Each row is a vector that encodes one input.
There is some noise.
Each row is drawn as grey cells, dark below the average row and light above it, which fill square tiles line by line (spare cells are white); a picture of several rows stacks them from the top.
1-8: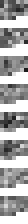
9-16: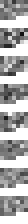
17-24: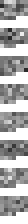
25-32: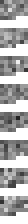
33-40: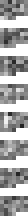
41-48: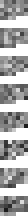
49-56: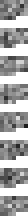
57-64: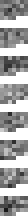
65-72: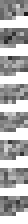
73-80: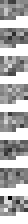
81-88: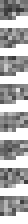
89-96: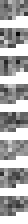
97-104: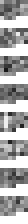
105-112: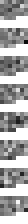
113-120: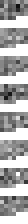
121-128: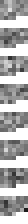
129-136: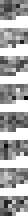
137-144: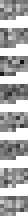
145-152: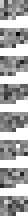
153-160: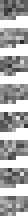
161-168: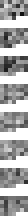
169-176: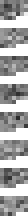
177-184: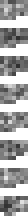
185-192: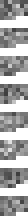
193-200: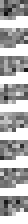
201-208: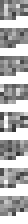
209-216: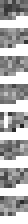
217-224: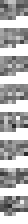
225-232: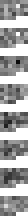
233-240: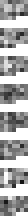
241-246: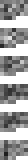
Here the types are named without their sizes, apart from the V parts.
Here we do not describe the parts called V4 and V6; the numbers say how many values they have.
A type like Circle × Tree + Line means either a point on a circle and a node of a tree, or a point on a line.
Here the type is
Bool × (Tree + V6) × V4.
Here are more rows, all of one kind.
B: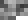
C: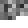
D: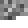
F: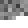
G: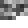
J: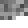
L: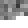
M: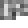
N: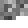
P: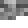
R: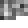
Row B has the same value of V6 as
G and P.
